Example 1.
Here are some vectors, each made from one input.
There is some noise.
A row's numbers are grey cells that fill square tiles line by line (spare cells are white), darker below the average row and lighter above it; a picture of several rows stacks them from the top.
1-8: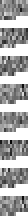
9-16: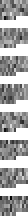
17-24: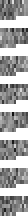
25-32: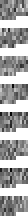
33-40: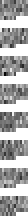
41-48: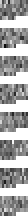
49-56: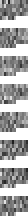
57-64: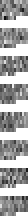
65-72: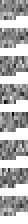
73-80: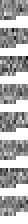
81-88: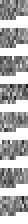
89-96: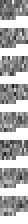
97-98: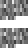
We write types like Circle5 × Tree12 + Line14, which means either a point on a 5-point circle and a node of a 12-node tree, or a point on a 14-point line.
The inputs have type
Bool × Bool × Bool × Bool + Tree8 + Unit.
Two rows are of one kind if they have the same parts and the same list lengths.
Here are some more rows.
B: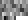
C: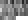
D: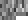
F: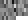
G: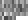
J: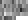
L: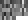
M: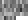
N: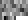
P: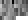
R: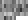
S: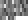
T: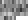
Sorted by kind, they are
B, N
C, D, F, L, P, S
G, J, M, R, T

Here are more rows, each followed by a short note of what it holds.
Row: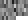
four true/false values
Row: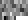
a fixed value
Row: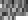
four true/false values
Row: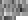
a node of an 8-node tree
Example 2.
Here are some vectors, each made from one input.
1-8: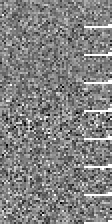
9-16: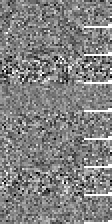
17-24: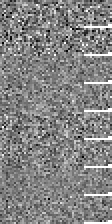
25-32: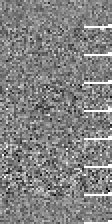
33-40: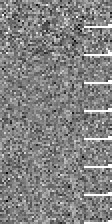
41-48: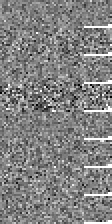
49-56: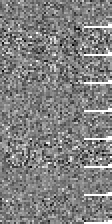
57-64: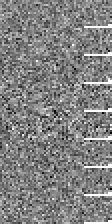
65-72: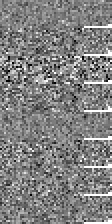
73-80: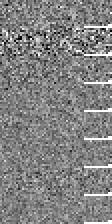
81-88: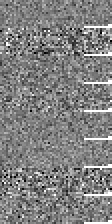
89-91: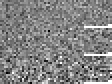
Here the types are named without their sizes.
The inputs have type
Circle + Line.
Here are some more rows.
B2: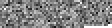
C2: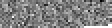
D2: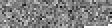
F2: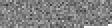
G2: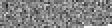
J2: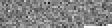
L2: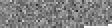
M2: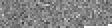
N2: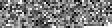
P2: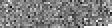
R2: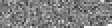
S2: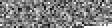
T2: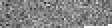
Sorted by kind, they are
B2, D2, F2, G2, J2, L2, M2, R2, T2
C2, N2, P2, S2

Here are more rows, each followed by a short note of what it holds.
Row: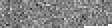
a point on a circle
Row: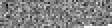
a point on a circle
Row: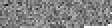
a point on a circle
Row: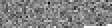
a point on a circle
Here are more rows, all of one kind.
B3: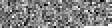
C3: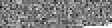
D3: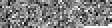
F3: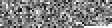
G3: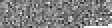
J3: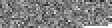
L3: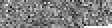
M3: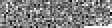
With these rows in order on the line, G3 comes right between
L3 and M3.
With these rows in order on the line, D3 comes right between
C3 and J3.
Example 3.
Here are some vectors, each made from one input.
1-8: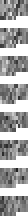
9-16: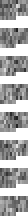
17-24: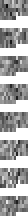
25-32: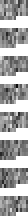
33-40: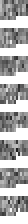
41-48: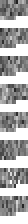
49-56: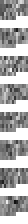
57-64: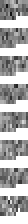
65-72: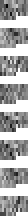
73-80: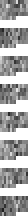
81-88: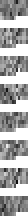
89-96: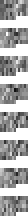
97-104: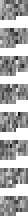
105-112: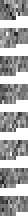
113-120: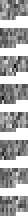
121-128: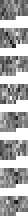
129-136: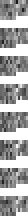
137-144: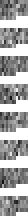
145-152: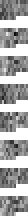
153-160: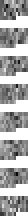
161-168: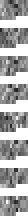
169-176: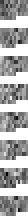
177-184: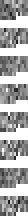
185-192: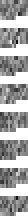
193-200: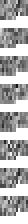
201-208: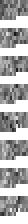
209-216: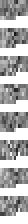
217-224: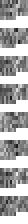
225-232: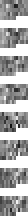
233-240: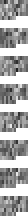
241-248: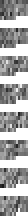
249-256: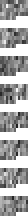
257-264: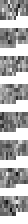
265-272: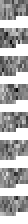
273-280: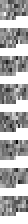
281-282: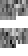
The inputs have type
Line10 + Tree7.
